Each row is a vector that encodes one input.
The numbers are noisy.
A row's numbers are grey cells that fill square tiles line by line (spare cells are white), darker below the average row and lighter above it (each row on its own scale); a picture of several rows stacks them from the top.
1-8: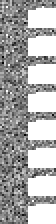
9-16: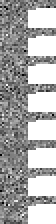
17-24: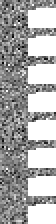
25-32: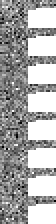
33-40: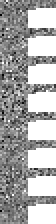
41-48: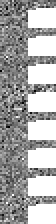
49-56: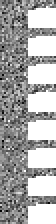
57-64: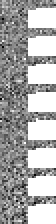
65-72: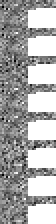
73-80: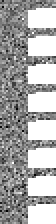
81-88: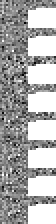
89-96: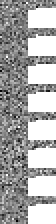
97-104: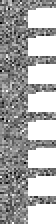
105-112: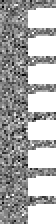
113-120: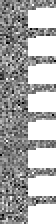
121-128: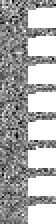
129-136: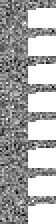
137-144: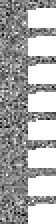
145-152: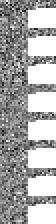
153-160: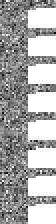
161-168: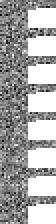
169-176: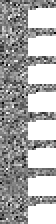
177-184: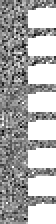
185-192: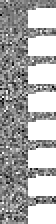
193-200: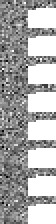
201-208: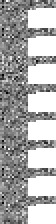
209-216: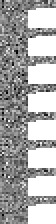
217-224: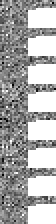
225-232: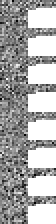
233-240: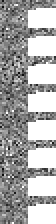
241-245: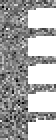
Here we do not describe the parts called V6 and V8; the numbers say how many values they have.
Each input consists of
either a point on a 5-point line, or a value of V6 and a value of V8, or a list of up to two points on a 7-point line.
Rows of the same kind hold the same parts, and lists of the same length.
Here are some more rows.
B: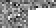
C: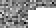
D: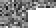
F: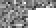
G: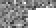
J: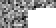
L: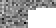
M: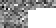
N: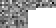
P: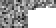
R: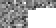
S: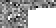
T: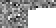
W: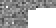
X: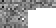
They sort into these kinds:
B, S, T
C, L, N, W
D
F, G, J, P, R
M, X

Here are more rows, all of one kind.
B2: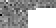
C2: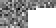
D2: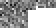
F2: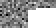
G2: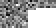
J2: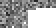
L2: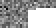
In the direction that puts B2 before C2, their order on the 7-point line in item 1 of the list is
B2, D2, C2, F2, L2, G2, J2.
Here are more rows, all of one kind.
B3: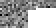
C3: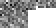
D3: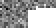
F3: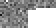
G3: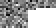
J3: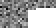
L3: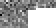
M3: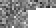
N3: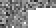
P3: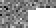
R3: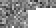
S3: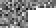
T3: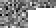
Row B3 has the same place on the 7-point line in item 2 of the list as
M3, P3, R3 and T3.
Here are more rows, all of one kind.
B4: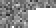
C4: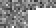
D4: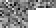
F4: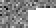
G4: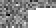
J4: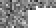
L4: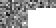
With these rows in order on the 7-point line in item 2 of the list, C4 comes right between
B4 and J4.
